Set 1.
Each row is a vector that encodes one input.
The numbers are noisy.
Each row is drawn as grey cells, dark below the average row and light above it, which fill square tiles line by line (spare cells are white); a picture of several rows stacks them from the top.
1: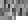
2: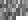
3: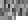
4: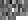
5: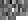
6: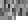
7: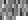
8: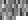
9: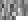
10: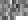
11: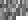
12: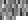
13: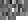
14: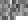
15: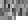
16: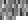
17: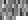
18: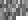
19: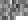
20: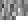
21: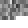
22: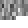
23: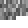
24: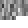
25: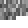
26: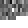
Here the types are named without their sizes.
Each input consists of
a point on a line.
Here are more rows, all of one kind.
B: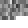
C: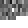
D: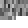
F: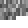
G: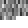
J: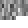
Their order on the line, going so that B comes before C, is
G, D, B, J, F, C.
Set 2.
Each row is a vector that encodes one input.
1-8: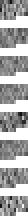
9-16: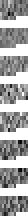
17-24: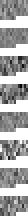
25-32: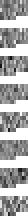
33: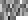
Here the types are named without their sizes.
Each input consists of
a node of a tree.
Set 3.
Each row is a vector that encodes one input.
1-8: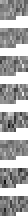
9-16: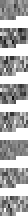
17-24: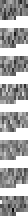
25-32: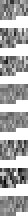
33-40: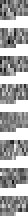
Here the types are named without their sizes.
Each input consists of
a node of a tree.
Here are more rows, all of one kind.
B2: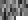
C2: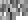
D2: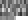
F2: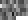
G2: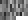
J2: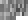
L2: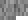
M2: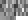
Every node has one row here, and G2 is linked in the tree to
B2, F2 and L2.
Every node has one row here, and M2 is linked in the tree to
D2 and L2.
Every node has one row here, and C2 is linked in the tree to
J2.
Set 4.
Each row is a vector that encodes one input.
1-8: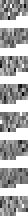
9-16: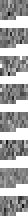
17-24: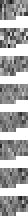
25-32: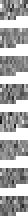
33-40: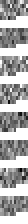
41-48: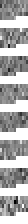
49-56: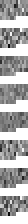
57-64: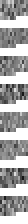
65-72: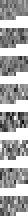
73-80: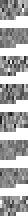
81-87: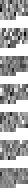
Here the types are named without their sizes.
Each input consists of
a node of a tree.
